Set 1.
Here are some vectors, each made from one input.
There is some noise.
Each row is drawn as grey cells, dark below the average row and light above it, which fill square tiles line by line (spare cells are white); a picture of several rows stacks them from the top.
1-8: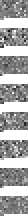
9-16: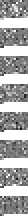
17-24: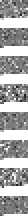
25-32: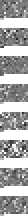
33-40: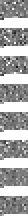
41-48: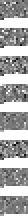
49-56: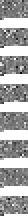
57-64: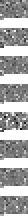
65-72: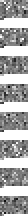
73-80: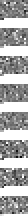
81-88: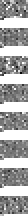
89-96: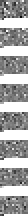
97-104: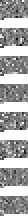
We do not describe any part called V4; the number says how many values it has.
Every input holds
a point on a 5-point circle, together with either four true/false values, or a value of V4.
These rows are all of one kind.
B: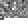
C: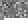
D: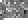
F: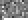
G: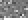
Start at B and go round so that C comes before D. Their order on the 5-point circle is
B, F, C, G, D.
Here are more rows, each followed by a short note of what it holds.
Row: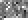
a point on a 5-point circle and four true/false values
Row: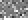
a point on a 5-point circle and four true/false values
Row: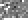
a point on a 5-point circle and four true/false values
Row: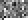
a point on a 5-point circle and a value of V4
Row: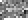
a point on a 5-point circle and four true/false values
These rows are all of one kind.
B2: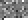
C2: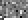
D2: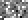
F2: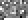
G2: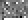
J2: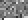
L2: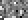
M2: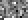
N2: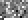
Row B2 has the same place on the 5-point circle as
G2 and J2.
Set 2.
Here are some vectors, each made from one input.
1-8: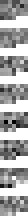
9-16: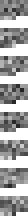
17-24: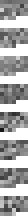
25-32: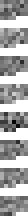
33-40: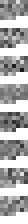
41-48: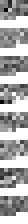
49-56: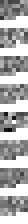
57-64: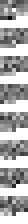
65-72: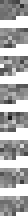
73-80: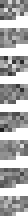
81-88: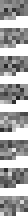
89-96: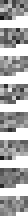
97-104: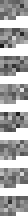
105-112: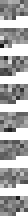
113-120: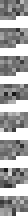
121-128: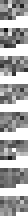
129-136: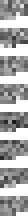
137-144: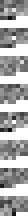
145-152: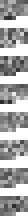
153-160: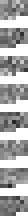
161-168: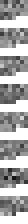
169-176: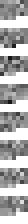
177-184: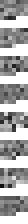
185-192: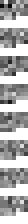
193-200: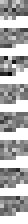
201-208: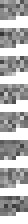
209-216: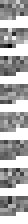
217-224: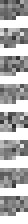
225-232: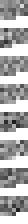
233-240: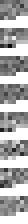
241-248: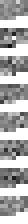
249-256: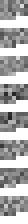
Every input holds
either a point on a 6-point circle, or a point on an 8-point line, or a point on a 9-point line and a point on a 10-point line.
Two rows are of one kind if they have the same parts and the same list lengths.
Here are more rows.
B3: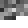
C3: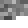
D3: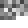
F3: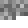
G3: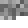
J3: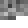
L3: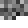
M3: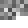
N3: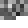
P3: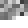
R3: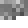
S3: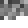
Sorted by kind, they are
B3, C3, J3
D3, F3, G3, M3, P3, R3
L3, N3, S3

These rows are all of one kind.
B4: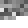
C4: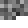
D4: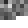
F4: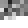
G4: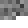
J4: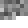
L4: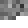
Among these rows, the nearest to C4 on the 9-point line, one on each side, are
B4 and G4.
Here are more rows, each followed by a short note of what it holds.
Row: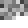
a point on an 8-point line
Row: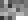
a point on a 6-point circle
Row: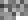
a point on an 8-point line
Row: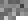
a point on a 9-point line and a point on a 10-point line
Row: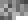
a point on a 6-point circle
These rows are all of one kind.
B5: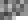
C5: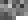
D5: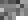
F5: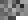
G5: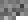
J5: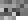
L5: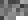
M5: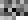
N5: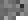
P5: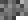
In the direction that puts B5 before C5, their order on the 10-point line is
M5, B5, D5, P5, C5, L5, F5, N5, G5, J5.
